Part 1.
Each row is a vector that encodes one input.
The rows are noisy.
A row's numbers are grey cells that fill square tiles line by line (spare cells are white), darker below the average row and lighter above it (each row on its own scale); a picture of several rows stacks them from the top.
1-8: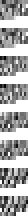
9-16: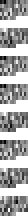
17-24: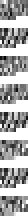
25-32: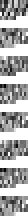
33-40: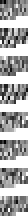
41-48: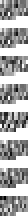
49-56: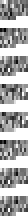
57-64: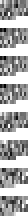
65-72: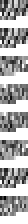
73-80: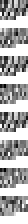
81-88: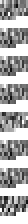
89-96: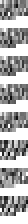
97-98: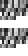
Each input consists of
a point on a 5-point line.
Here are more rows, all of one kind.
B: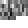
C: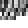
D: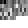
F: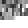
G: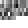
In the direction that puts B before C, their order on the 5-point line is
B, G, F, D, C.
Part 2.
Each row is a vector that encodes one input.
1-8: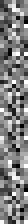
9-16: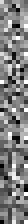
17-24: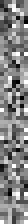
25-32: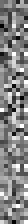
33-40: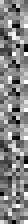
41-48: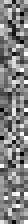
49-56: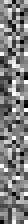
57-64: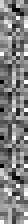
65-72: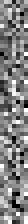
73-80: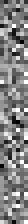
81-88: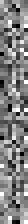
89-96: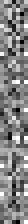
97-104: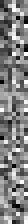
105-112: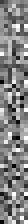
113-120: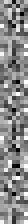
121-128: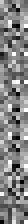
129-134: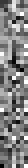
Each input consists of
four true/false values.
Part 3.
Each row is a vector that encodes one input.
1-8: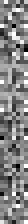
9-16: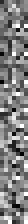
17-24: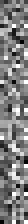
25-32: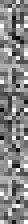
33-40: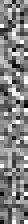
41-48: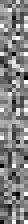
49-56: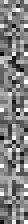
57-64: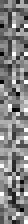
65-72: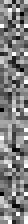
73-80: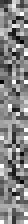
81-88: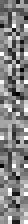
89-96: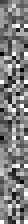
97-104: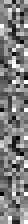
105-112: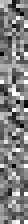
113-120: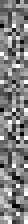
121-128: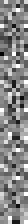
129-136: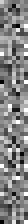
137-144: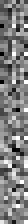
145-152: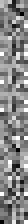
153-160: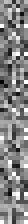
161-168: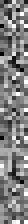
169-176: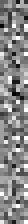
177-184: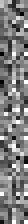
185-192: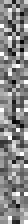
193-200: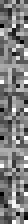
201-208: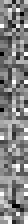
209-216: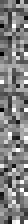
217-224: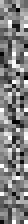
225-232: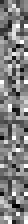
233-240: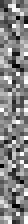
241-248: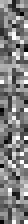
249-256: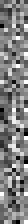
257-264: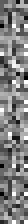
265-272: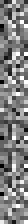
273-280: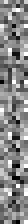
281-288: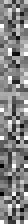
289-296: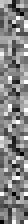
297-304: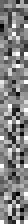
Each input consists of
four true/false values.
